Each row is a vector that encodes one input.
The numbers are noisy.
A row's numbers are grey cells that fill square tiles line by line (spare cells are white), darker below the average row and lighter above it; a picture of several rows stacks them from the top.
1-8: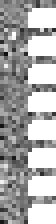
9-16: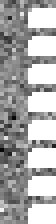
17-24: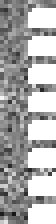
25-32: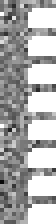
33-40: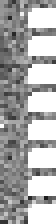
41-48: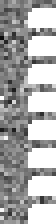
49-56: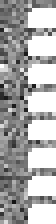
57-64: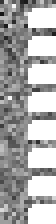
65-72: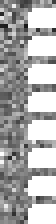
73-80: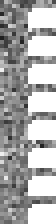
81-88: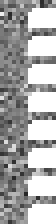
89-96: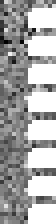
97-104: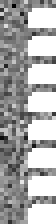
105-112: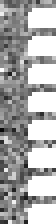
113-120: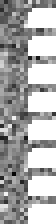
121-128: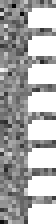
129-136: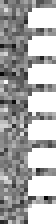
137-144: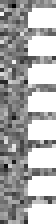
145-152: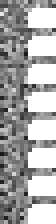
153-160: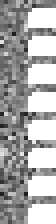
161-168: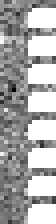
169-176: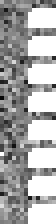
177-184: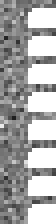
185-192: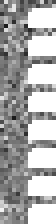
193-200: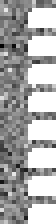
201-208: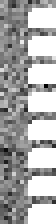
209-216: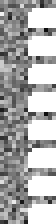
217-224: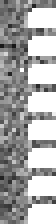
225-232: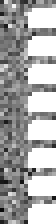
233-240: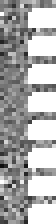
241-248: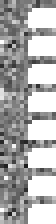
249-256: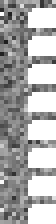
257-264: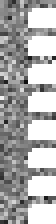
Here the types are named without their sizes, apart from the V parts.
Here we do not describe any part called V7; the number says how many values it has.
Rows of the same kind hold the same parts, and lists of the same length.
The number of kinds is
3.
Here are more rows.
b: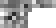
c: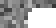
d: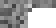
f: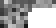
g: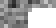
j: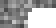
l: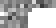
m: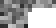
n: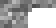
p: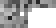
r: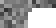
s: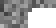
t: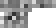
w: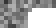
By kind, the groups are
b, g, l, p, t
c, d, j, n, r, s, w
f, m

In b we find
a point on a line.
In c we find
two values of V7.
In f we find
a node of a tree.
